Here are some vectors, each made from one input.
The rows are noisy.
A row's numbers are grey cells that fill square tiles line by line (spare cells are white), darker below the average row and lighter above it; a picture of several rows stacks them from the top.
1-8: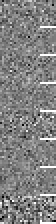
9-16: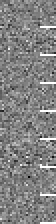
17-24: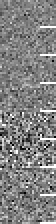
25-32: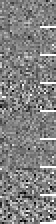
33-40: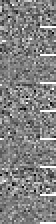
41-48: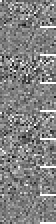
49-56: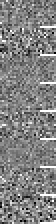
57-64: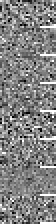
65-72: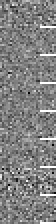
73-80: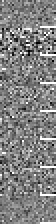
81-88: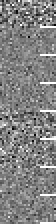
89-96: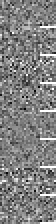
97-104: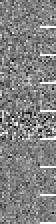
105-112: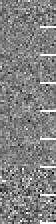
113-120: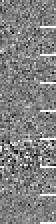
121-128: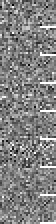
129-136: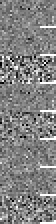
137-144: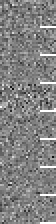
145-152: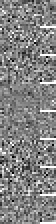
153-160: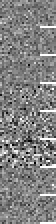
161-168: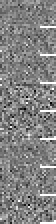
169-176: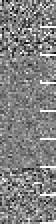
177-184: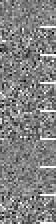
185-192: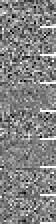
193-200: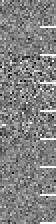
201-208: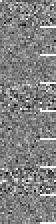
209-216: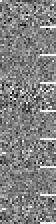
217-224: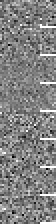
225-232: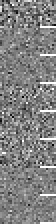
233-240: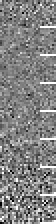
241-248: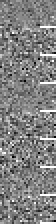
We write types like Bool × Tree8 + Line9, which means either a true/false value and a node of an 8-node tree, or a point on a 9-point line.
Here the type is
Circle6 × (Circle6 + Circle9) + Line6.
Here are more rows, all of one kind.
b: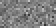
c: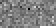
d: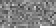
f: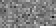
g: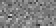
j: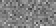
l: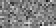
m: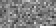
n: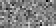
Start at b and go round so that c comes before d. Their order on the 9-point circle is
b, f, m, n, c, d, l, j, g.
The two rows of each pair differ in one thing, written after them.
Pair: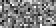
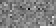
the place on the 9-point circle
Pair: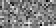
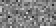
the place on the 9-point circle
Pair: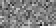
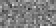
the place on the 6-point circle
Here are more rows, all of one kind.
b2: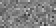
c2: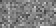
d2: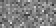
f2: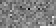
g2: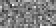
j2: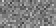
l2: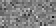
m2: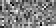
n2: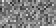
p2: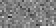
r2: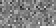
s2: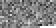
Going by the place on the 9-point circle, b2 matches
g2 and j2.
